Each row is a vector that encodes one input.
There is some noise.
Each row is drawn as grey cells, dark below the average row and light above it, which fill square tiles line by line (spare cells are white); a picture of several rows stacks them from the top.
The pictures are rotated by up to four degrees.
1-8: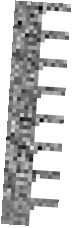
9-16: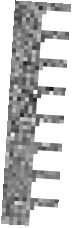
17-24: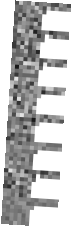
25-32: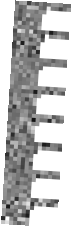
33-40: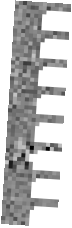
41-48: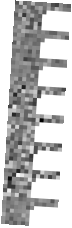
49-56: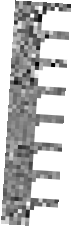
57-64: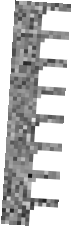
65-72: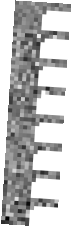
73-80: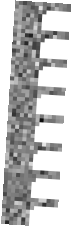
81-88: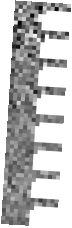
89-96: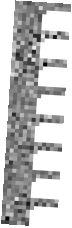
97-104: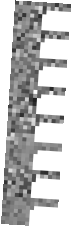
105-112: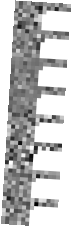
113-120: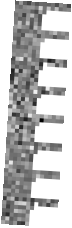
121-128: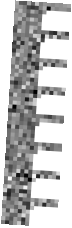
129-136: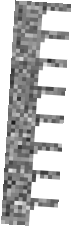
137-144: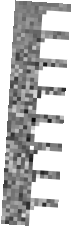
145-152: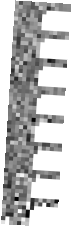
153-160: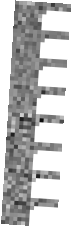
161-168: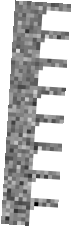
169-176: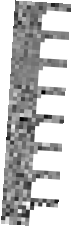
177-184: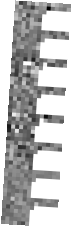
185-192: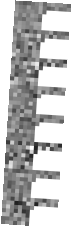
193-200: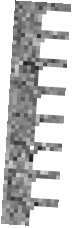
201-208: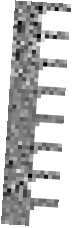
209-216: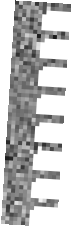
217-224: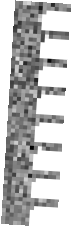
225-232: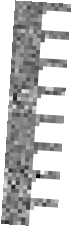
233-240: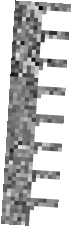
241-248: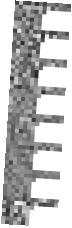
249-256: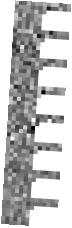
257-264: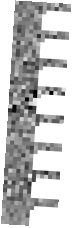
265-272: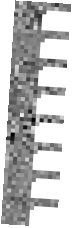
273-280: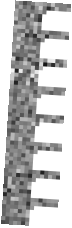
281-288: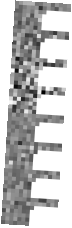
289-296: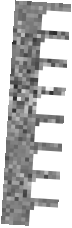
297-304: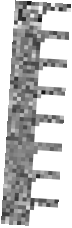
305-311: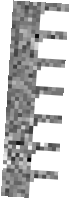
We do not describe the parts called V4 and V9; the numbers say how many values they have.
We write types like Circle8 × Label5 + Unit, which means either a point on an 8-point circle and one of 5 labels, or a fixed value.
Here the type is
Bool × (Line8 + V9) × V4.
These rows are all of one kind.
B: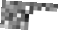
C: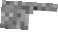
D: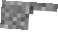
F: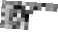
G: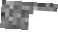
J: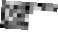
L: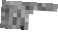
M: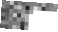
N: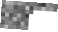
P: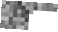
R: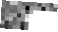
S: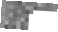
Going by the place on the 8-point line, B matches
C and L.
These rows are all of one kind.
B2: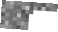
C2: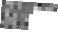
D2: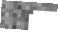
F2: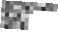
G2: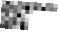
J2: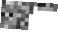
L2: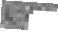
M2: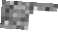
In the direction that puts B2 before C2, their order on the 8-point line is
J2, B2, L2, G2, C2, F2, D2, M2.
